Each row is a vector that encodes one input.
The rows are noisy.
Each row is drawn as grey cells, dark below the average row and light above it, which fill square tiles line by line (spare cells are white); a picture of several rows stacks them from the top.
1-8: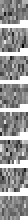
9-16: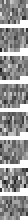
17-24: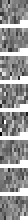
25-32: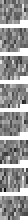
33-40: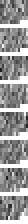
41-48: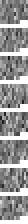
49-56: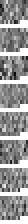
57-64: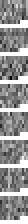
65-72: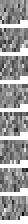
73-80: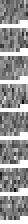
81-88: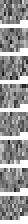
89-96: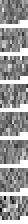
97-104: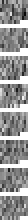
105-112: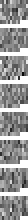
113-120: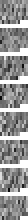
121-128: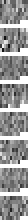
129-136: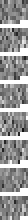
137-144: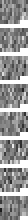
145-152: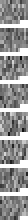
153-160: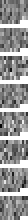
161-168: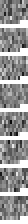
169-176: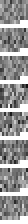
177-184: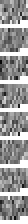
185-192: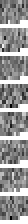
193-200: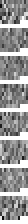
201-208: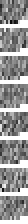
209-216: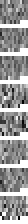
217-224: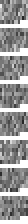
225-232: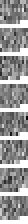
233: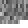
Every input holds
a point on a 9-point line, together with a list of up to two points on a 7-point line.
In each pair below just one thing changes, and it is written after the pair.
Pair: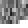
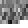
the place on the 7-point line in item 1 of the list
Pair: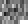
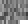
the place on the 9-point line
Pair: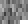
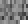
the place on the 9-point line
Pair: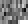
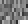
the place on the 9-point line
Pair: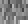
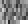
the place on the 7-point line in item 1 of the list
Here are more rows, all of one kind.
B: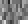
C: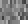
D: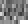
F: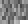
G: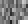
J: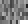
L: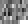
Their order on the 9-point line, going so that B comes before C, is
L, G, B, F, D, J, C.
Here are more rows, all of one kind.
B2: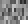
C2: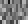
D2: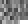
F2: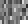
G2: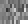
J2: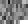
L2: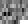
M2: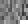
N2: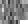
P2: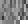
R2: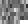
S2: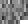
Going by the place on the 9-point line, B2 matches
P2 and S2.
